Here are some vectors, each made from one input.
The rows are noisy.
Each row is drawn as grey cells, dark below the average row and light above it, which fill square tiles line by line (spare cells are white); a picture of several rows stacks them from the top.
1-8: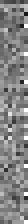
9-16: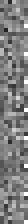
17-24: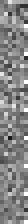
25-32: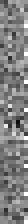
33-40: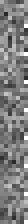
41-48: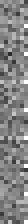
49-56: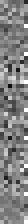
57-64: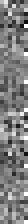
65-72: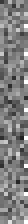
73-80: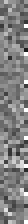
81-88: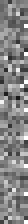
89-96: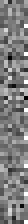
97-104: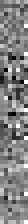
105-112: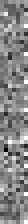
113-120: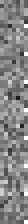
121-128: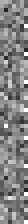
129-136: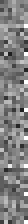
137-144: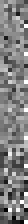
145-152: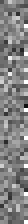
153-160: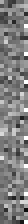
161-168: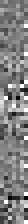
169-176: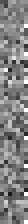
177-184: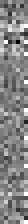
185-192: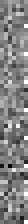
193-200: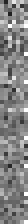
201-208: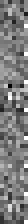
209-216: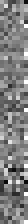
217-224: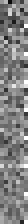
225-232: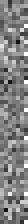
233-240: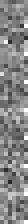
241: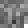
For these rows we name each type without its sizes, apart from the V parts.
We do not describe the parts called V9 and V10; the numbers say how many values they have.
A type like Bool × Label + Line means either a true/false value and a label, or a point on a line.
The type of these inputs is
Bool × V10 + (Circle + V9) × Label.
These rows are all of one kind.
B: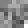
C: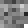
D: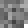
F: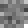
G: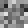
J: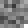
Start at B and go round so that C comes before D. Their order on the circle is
B, G, F, J, C, D.
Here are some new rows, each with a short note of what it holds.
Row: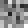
a label and a value of V9
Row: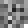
a label and a value of V9
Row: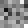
a true/false value and a value of V10
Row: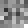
a true/false value and a value of V10
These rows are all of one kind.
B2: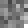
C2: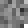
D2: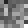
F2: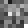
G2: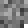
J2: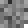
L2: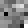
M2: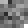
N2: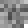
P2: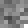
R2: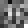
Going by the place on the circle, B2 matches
J2 and N2.
